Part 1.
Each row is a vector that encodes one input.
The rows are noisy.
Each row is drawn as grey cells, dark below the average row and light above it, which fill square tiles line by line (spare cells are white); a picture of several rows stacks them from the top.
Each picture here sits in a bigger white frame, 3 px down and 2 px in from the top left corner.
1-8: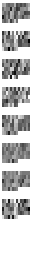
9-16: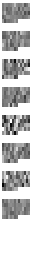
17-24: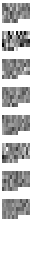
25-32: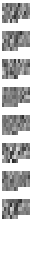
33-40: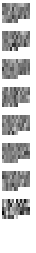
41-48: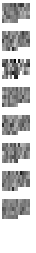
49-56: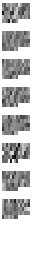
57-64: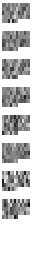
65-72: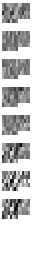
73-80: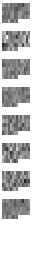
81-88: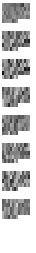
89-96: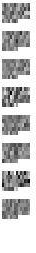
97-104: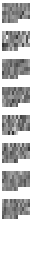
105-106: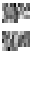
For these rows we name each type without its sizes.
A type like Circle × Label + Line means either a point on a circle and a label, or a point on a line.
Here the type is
List(Line).
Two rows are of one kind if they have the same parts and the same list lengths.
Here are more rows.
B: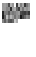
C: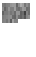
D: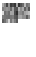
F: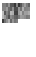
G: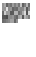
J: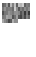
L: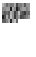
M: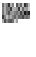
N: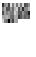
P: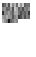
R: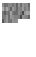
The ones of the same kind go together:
B, C, J, L, P, R
D, F, M, N
G

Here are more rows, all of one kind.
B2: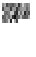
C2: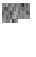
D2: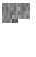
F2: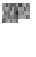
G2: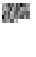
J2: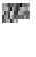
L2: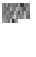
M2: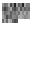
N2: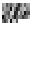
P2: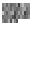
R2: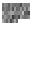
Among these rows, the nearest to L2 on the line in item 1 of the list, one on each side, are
D2 and G2.
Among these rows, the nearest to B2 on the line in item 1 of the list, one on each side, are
P2 and R2.
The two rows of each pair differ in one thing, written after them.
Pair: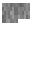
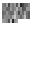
the place on the line in item 2 of the list
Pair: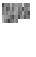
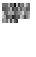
the place on the line in item 2 of the list
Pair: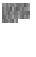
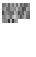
the place on the line in item 1 of the list
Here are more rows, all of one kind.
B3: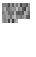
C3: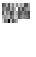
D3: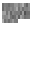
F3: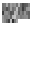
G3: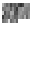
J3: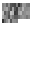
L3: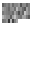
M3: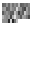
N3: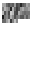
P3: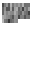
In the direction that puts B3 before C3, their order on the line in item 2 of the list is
B3, D3, C3, L3, M3, J3, P3, F3, N3, G3.
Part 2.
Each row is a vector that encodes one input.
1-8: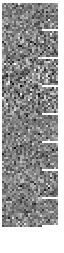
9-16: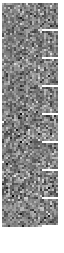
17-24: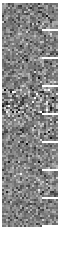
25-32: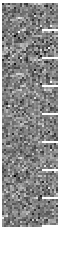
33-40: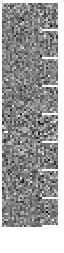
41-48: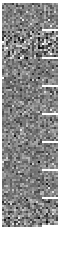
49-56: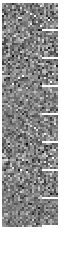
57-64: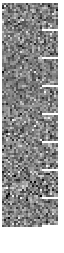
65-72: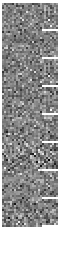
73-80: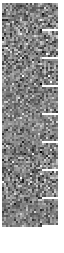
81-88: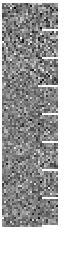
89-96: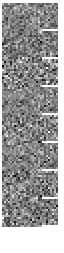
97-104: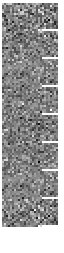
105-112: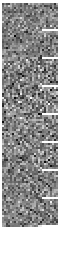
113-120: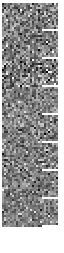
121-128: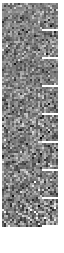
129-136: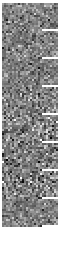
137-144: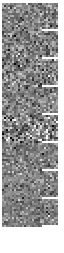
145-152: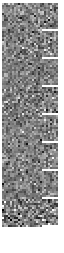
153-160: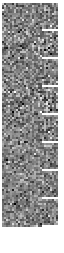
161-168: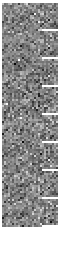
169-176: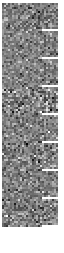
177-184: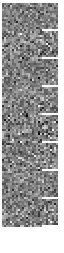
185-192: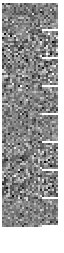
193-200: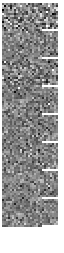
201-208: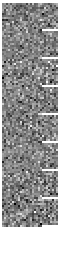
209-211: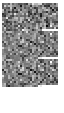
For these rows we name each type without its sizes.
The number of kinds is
2.
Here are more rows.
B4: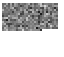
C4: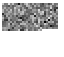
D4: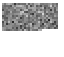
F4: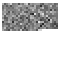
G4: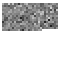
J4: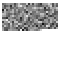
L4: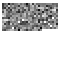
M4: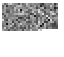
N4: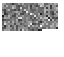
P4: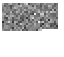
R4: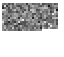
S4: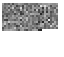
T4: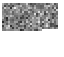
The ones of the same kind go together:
B4, L4, N4, R4, S4
C4, D4, F4, G4, J4, M4, P4, T4

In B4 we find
a point on a circle and a label.
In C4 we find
a label.
